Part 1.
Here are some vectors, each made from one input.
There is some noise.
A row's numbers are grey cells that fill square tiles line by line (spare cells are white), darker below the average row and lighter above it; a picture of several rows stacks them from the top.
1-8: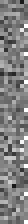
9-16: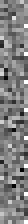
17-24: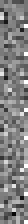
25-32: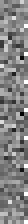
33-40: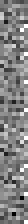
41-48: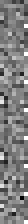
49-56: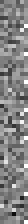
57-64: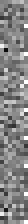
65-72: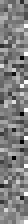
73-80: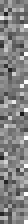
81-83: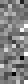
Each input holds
a point on a 4-point line and three true/false values.
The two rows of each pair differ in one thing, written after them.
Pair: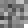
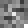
one of the three true/false values
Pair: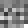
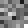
the place on the 4-point line
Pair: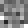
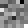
the place on the 4-point line
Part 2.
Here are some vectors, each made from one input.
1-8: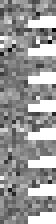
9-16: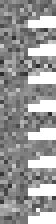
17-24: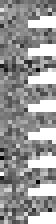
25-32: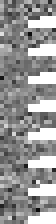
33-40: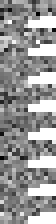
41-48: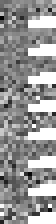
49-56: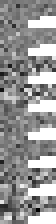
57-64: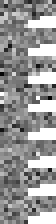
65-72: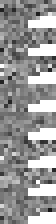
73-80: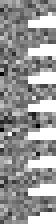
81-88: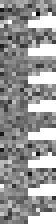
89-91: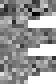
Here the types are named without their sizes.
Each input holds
either a point on a line, or four true/false values.
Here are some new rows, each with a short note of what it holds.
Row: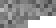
four true/false values
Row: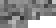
four true/false values
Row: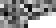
a point on a line
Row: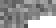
four true/false values
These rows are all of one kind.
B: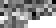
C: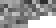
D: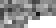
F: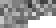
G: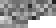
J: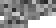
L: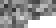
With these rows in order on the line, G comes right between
D and F.
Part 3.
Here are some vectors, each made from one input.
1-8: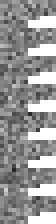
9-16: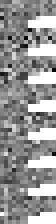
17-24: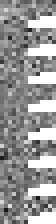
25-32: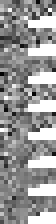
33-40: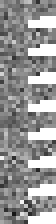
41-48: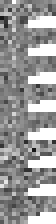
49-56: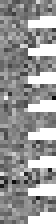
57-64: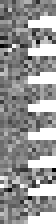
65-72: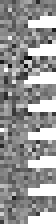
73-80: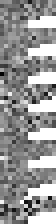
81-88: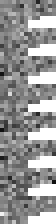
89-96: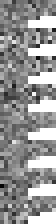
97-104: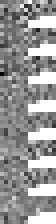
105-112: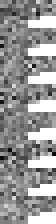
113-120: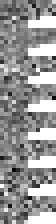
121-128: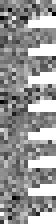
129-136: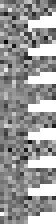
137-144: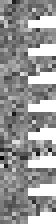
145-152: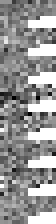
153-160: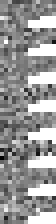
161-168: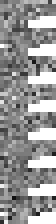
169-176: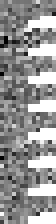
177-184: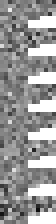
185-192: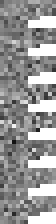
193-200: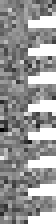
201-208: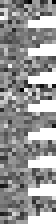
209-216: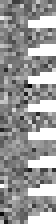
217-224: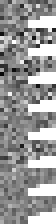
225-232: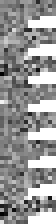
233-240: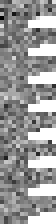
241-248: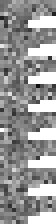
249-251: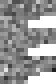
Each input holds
a list of up to two points on an 8-point line.
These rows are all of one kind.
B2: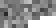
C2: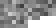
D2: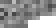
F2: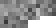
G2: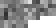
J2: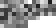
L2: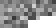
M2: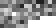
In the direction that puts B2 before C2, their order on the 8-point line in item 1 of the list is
M2, G2, B2, C2, D2, L2, J2, F2.
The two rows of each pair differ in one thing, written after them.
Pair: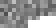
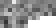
the place on the 8-point line in item 1 of the list
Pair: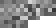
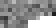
the place on the 8-point line in item 2 of the list
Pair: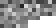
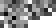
the place on the 8-point line in item 2 of the list
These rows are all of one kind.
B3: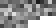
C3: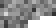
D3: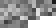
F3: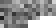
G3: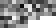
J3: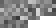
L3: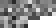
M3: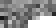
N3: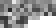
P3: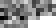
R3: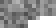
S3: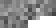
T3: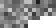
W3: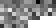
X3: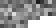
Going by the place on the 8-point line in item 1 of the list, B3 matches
G3, T3, W3 and X3.
